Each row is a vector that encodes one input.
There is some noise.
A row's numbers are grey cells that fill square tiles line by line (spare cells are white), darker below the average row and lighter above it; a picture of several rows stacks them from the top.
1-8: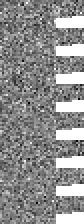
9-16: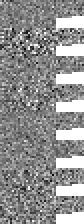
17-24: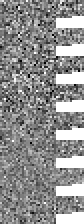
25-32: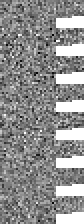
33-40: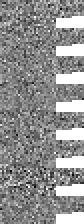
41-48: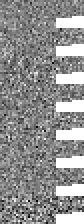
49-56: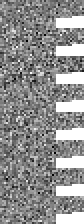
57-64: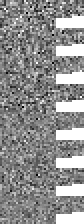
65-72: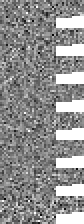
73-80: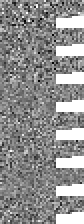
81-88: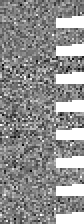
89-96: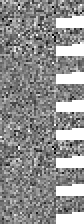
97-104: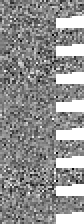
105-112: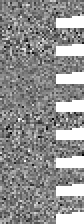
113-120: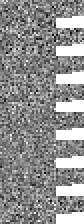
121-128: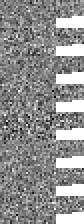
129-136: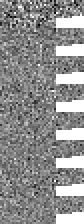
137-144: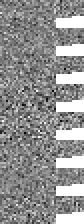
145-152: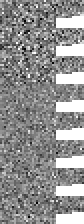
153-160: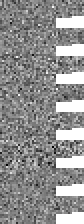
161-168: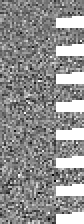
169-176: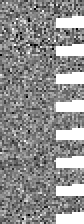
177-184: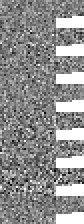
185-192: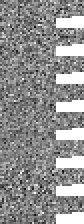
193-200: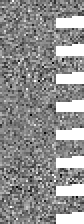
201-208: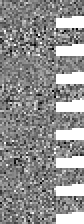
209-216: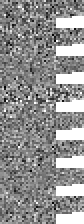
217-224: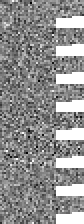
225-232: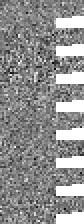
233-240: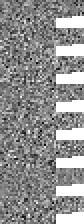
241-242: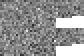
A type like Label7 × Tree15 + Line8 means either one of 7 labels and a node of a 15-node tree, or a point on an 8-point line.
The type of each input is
((Bool × Bool × Bool × Bool + Circle8) × Circle10 + Line7) × Line9.
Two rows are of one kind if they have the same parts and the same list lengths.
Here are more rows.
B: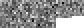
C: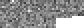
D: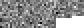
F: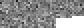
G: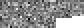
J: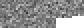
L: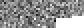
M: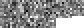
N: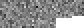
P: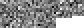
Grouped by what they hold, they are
B, M, P
C
D, F, G, J, L, N

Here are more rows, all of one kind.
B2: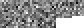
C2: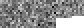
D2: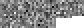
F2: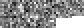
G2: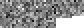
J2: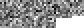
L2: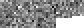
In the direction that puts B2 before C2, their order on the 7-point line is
G2, L2, B2, J2, F2, D2, C2.
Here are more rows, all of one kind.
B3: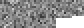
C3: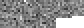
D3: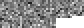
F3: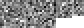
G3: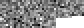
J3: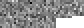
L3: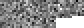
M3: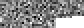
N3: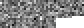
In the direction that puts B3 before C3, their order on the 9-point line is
D3, B3, J3, M3, G3, C3, N3, F3, L3.
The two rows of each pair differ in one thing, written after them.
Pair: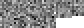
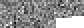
the place on the 10-point circle
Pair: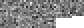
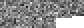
the place on the 8-point circle
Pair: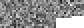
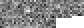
the place on the 8-point circle
